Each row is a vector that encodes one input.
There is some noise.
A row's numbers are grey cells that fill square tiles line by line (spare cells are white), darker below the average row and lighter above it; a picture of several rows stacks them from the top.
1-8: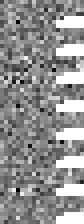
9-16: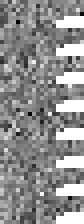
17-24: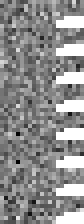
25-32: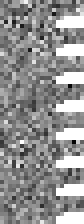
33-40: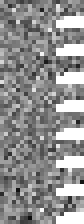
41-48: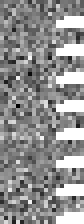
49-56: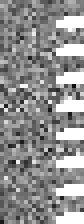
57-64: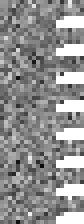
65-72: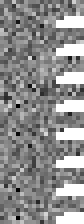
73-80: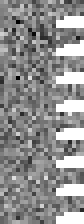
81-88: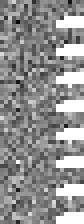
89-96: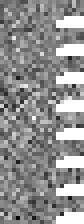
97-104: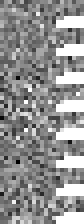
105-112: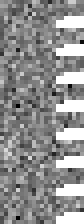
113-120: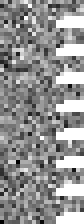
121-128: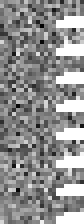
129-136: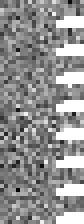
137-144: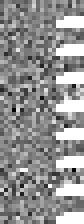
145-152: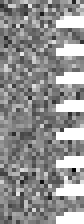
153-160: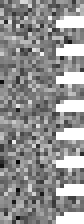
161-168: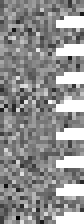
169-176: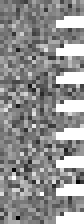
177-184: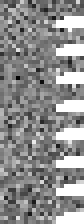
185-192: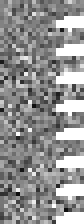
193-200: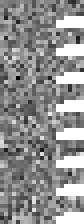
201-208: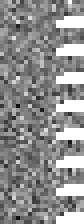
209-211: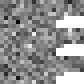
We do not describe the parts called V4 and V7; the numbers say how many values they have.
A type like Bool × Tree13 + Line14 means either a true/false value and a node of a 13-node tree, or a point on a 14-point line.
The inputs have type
((Bool × Bool × Bool + Unit) × V4 + V7) × Line6 + Line5.
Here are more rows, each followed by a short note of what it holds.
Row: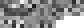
a point on a 5-point line
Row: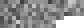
a point on a 6-point line and a value of V4
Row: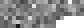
a point on a 6-point line, three true/false values and a value of V4
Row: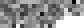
a point on a 5-point line
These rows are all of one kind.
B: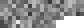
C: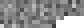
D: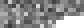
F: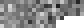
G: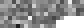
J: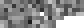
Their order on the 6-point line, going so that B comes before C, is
G, B, C, F, J, D.
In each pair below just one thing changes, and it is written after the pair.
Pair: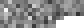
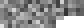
the place on the 6-point line
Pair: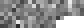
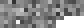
the place on the 6-point line
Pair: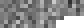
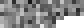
the place on the 6-point line
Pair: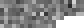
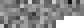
the place on the 6-point line
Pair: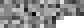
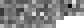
the place on the 6-point line
